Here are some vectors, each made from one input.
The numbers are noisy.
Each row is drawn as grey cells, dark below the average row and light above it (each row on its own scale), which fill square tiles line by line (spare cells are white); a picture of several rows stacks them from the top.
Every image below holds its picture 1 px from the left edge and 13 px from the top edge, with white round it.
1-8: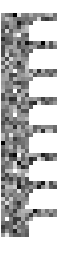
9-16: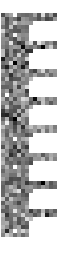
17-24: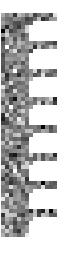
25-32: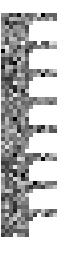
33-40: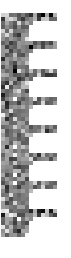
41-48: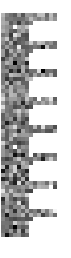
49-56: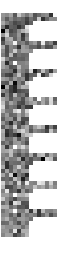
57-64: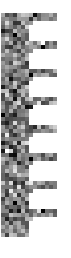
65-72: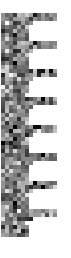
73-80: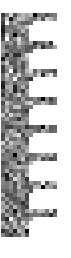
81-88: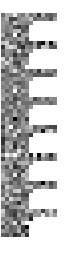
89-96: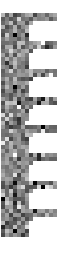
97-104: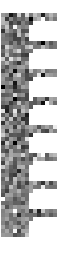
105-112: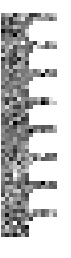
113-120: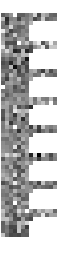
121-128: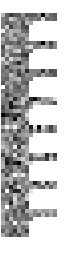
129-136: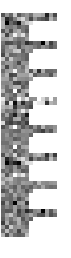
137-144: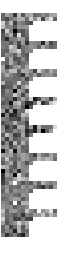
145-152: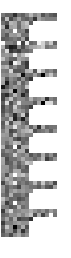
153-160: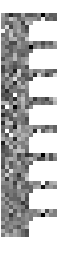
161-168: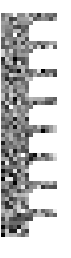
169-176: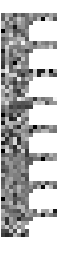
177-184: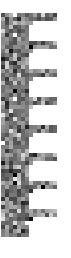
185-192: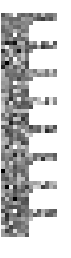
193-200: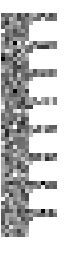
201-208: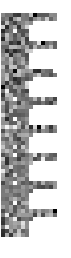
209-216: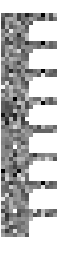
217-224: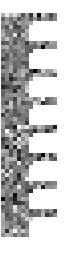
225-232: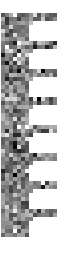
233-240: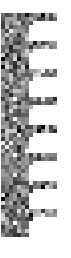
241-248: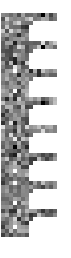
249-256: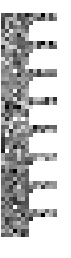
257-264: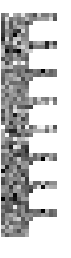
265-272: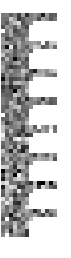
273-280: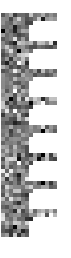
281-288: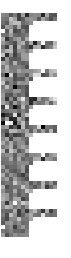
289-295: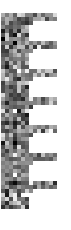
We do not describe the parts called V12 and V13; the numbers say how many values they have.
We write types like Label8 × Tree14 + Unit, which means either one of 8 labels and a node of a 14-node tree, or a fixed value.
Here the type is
Bool × Tree9 + V12 × V13.
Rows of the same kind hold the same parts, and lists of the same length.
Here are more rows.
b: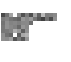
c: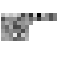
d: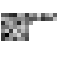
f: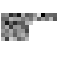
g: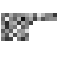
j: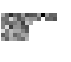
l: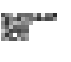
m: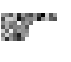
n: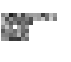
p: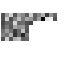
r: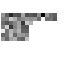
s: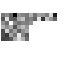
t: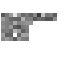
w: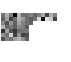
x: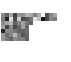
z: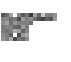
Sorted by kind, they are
b, c, f, j, l, m, r, t, z
d, g, n, p, s, w, x

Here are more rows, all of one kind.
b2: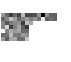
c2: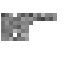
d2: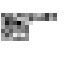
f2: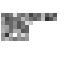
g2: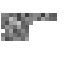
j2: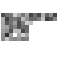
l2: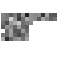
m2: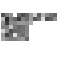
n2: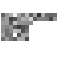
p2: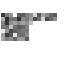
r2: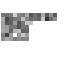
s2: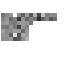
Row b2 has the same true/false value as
g2 and l2.
